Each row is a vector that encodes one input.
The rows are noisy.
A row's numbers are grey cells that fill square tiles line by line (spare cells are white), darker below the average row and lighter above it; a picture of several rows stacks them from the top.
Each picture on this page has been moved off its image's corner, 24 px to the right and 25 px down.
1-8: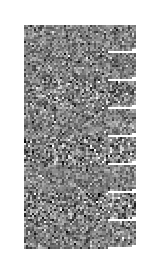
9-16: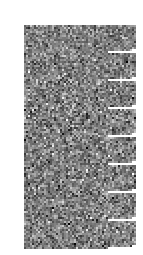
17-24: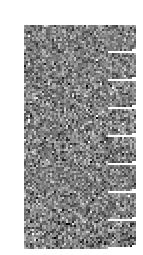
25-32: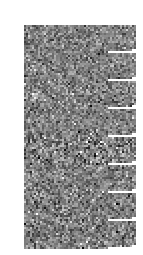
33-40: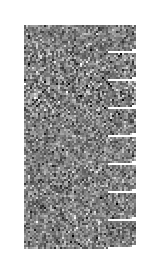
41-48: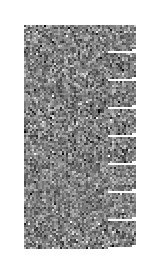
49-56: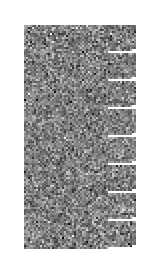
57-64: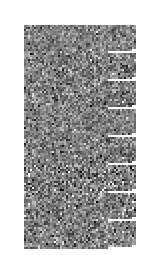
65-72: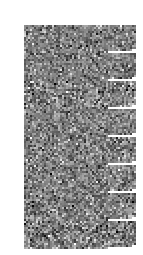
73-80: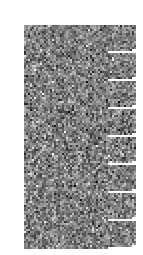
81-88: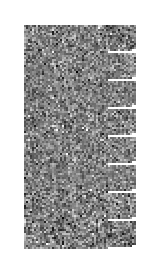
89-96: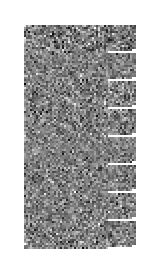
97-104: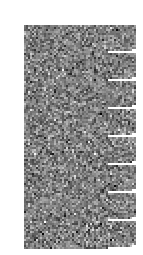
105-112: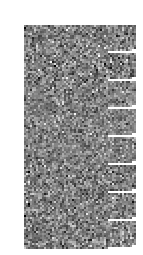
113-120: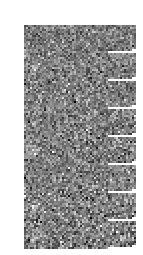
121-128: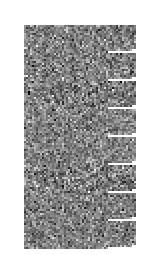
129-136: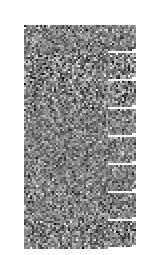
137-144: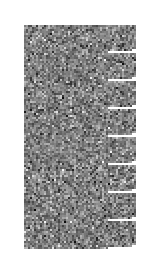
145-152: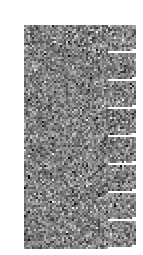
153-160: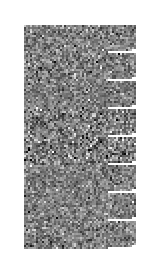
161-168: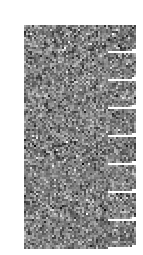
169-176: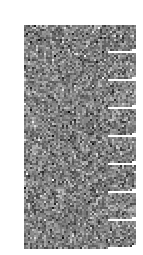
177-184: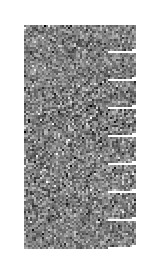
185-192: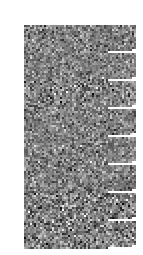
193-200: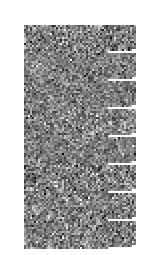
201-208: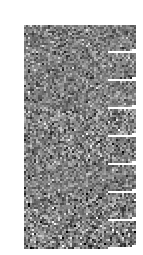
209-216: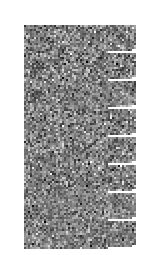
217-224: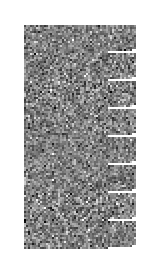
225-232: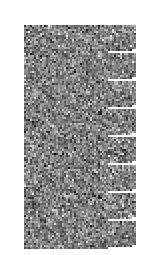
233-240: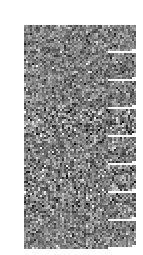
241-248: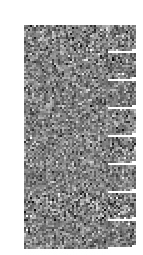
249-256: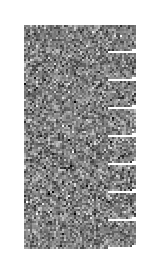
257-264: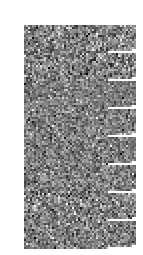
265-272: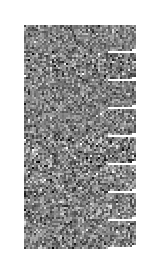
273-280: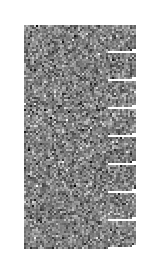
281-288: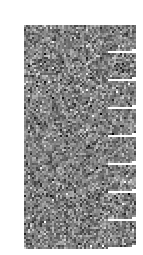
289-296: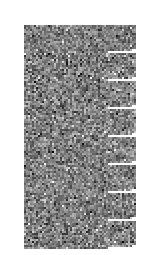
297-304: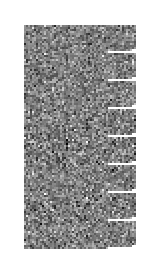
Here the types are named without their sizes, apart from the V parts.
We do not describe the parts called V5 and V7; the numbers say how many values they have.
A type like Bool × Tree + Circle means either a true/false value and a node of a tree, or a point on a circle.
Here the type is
Bool × Bool × Bool × (Line + V7) × List(Circle) × V5.
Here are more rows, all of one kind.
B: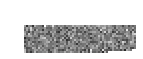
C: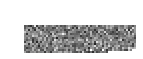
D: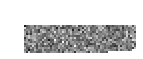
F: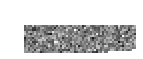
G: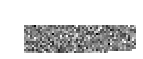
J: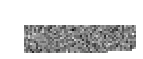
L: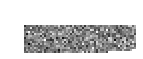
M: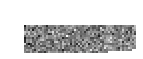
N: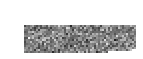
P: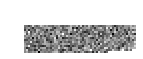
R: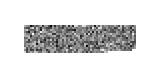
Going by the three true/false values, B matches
D, J and L.
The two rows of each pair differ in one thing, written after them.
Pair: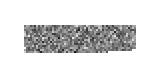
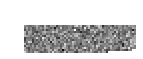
one of the three true/false values
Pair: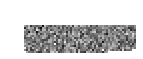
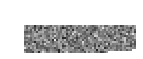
the value of V5
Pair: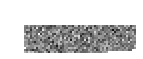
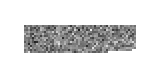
the place on the circle in item 2 of the list
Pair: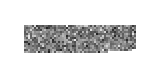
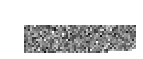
the value of V7
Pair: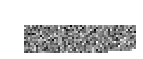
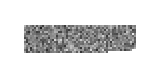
the place on the circle in item 2 of the list
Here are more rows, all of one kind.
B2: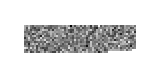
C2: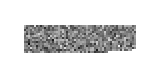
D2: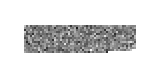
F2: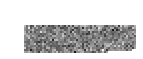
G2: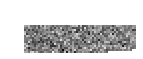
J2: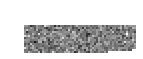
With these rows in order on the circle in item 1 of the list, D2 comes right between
B2 and G2.
